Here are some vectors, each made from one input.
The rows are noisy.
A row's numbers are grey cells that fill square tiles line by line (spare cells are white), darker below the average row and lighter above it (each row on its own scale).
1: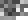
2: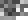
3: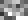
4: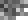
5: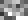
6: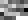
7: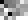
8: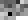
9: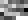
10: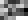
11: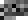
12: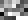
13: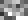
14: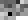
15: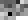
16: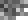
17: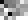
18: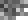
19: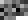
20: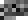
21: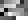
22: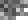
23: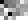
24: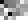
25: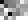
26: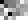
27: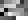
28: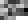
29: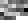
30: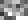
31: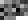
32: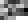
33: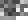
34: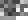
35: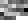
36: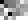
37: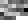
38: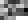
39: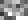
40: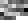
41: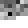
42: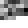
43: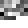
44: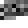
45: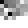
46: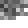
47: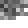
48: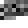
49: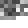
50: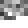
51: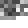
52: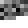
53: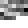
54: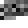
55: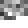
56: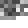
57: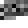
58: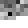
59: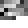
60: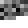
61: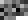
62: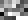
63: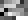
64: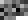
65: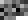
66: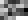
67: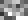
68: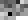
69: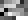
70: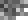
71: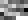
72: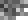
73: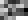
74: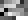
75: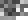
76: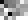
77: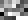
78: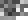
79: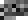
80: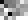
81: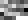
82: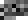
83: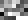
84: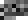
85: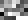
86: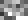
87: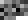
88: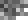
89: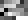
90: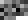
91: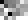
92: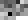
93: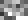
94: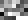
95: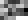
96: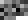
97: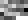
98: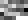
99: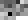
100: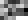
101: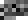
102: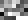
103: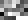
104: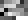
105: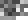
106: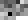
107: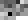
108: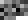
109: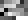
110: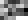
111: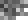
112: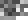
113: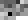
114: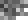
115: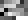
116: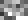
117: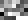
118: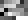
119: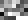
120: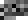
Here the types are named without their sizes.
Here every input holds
a node of a tree.
